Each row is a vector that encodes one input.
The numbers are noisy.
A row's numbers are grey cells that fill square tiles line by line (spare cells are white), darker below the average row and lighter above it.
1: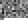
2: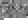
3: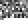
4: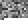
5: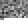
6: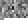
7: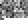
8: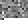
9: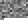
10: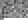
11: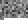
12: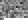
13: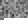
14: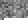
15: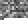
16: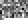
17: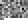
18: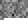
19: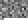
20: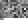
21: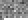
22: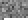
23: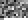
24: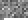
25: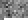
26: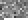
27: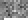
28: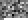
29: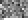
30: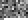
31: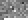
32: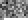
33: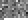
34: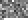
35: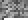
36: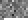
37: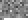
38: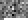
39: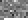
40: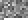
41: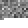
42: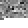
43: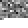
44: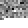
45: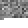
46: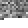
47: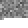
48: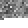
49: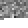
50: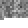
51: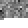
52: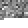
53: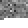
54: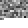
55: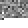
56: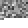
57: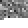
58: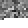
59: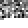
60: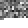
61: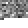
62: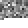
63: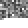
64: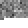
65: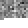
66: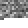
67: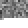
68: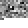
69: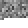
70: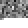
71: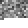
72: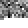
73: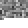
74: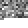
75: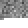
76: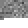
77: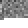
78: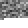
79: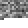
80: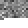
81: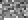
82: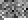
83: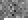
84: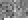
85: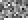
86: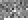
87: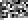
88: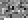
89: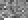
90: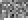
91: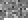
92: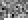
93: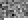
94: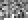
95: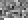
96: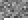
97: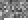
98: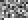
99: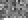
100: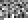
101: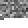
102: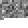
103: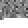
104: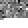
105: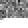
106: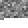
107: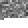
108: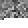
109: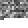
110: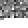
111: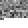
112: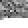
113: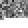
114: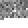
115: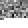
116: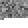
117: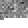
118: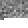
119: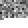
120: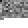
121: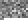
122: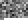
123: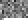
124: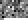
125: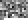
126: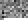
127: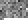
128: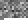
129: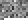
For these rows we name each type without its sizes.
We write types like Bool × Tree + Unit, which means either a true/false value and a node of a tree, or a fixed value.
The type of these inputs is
Label + Line × Tree.
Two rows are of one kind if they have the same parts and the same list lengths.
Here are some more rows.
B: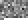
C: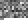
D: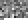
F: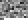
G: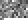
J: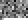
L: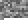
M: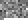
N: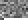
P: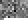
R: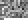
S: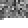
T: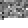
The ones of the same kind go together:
B, C, D, L, N, R
F, G, J, M, P, S, T

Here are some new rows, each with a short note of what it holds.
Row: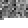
a point on a line and a node of a tree
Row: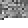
a label
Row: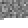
a point on a line and a node of a tree
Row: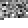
a label
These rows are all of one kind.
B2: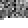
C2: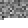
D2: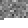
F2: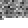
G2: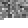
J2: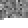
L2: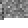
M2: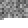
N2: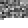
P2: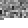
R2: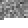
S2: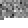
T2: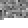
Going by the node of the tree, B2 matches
P2, R2 and S2.
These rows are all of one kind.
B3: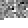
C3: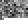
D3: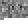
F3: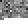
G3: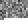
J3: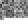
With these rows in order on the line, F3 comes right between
B3 and C3.
